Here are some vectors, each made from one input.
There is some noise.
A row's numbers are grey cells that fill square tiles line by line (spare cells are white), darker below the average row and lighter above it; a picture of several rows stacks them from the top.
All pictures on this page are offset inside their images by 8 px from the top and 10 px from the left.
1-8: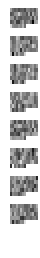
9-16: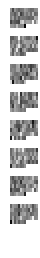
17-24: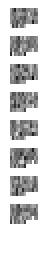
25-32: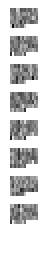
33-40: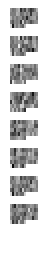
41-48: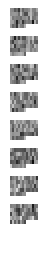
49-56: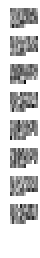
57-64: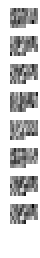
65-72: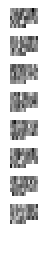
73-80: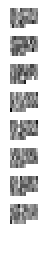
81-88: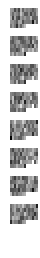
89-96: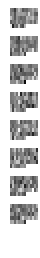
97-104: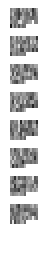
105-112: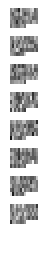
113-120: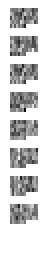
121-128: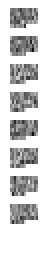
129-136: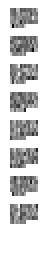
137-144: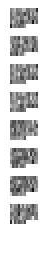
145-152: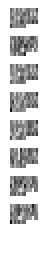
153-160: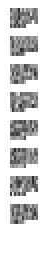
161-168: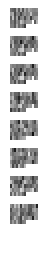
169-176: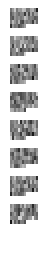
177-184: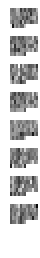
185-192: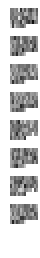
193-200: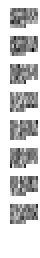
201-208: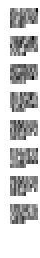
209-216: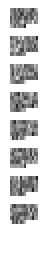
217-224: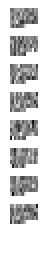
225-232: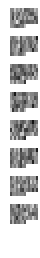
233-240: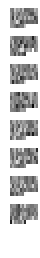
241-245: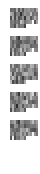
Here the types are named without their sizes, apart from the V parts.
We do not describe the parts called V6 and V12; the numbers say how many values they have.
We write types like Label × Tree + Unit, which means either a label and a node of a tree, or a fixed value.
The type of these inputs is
(Bool × V12 + V6) × Line.
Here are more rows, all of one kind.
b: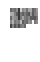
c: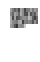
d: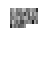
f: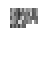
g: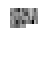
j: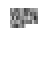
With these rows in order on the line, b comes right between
f and g.
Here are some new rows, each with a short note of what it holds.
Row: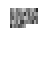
a point on a line and a value of V6
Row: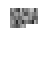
a point on a line and a value of V6
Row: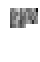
a point on a line, a true/false value and a value of V12
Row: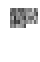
a point on a line, a true/false value and a value of V12
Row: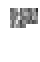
a point on a line, a true/false value and a value of V12
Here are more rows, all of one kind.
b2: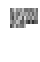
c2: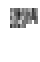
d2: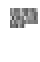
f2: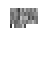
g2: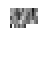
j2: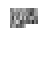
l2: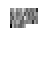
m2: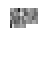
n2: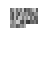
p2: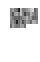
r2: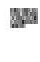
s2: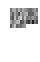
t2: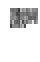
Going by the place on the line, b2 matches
n2 and s2.
